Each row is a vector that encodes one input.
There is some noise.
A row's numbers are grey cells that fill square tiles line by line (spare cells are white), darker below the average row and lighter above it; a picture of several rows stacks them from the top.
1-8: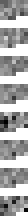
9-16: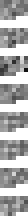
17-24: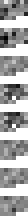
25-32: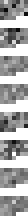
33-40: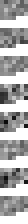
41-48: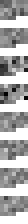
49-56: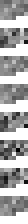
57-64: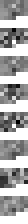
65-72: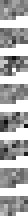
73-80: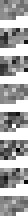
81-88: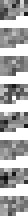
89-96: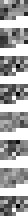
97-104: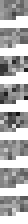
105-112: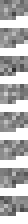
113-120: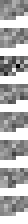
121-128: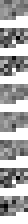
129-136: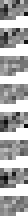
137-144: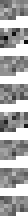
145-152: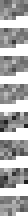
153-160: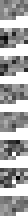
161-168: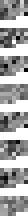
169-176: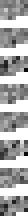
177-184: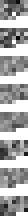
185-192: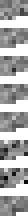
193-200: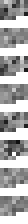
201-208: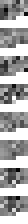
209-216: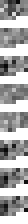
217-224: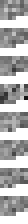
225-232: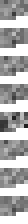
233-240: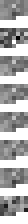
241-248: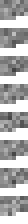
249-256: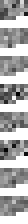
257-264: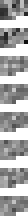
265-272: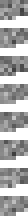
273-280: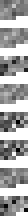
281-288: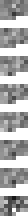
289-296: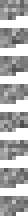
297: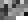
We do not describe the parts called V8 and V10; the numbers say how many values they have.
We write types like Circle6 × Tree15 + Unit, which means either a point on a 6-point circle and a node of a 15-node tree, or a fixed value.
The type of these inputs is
Bool × (Line7 + V10) + Line6 + V8.
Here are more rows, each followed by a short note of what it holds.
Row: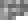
a point on a 7-point line and a true/false value
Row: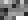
a value of V8
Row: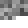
a point on a 7-point line and a true/false value
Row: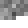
a true/false value and a value of V10
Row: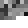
a value of V8
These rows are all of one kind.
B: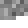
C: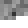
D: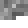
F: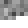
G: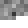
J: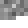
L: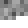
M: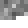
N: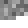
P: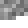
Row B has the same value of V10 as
J and P.
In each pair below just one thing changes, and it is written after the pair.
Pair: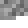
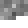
the value of V10
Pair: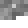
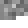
the value of V10
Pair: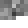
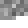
the value of V10
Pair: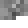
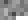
the value of V10
